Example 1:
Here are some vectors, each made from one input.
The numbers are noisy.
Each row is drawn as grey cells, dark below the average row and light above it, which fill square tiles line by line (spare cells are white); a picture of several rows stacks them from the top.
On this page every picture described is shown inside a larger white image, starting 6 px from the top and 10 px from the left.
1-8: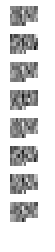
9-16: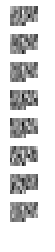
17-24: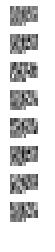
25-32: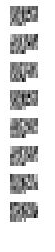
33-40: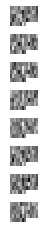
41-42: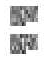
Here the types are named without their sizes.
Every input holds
a point on a line and a true/false value.
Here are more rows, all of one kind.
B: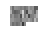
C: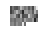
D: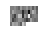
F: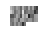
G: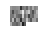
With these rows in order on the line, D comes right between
B and F.
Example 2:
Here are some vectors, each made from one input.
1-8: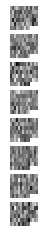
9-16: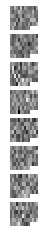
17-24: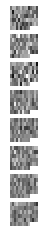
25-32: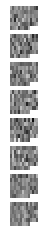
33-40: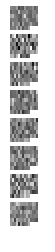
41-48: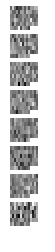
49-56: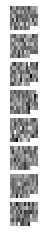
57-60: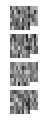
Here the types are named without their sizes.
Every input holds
a node of each of two trees.
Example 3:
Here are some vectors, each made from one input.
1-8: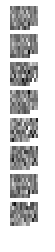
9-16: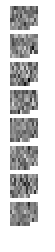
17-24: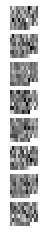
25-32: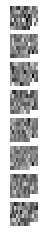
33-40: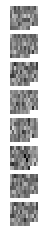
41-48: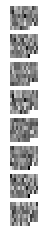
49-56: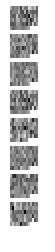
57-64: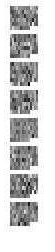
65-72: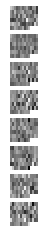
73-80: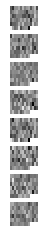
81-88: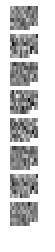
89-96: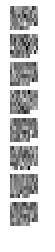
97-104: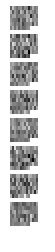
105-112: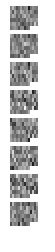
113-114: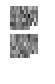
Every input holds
either a node of a 9-node tree, or a node of an 11-node tree.
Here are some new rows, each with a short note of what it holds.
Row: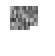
a node of an 11-node tree
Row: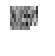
a node of a 9-node tree
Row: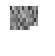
a node of an 11-node tree
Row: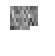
a node of an 11-node tree
